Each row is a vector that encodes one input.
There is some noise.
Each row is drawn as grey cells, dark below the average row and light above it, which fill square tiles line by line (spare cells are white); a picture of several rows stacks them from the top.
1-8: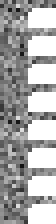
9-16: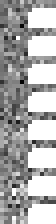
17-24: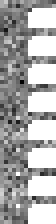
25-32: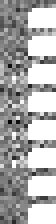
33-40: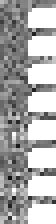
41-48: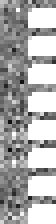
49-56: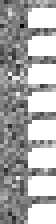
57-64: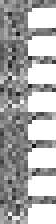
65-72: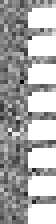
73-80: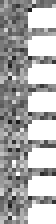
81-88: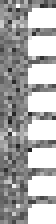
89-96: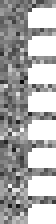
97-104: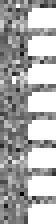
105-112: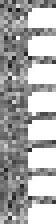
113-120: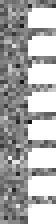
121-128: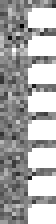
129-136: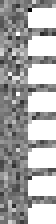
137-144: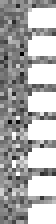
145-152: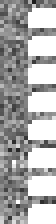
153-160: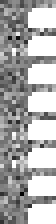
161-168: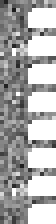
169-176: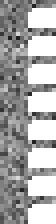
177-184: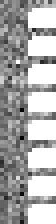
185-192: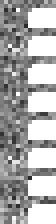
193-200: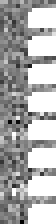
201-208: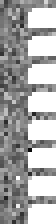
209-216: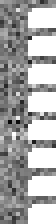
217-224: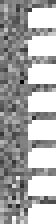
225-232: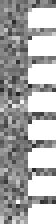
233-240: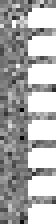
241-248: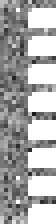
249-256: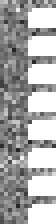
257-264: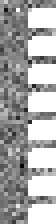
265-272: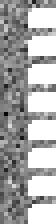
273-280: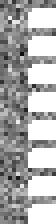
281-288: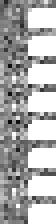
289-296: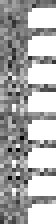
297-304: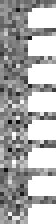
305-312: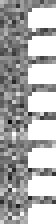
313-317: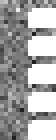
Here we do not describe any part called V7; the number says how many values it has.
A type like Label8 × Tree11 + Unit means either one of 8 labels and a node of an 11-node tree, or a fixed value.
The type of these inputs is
(Circle16 + Line4 × Line4) × V7 + Line9.
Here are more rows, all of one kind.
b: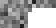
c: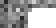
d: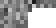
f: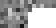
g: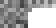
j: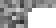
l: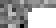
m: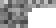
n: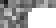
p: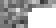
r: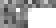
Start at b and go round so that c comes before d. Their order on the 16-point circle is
b, f, l, c, n, j, p, g, m, r, d.
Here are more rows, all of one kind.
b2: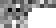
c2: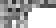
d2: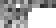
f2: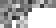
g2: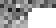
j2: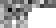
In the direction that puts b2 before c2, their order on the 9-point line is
f2, b2, j2, c2, d2, g2.
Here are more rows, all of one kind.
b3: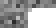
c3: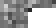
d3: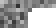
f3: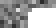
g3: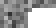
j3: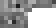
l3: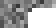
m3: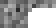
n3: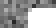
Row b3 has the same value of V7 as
j3 and n3.
